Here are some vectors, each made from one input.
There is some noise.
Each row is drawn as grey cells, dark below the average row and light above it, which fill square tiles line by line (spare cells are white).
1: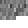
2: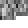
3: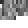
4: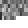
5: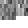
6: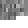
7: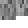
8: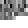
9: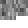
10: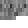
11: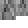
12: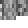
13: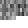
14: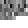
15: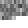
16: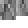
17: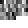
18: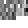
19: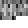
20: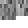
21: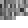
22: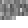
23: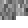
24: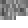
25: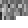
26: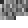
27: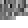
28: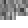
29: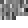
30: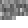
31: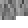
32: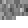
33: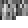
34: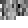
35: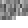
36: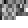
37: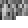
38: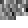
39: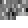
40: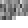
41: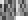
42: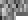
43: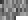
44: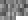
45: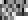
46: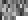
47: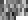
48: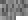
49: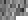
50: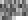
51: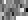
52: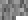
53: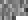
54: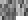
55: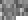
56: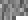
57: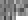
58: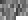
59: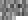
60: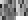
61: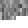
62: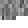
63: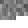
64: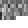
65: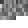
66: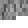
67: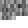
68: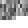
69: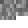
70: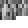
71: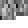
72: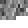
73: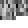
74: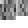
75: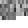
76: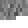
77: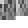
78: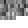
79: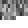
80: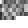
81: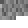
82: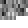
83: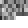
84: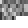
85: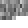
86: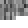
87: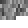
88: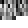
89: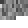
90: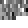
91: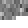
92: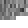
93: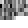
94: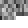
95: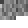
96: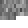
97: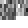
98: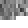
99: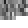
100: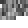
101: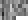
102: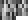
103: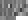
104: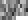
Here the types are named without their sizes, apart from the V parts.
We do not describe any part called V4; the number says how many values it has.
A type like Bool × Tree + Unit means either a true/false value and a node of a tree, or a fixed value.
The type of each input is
List(Line) × V4.
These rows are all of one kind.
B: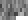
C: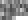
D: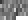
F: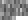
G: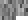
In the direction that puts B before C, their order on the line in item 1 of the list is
B, G, D, F, C.
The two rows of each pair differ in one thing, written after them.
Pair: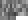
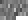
the place on the line in item 1 of the list
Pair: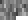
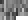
the place on the line in item 1 of the list
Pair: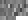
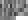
the place on the line in item 1 of the list
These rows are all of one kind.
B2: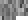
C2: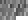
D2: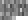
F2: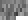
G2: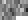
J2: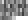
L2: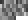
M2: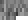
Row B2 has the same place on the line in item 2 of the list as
C2 and J2.
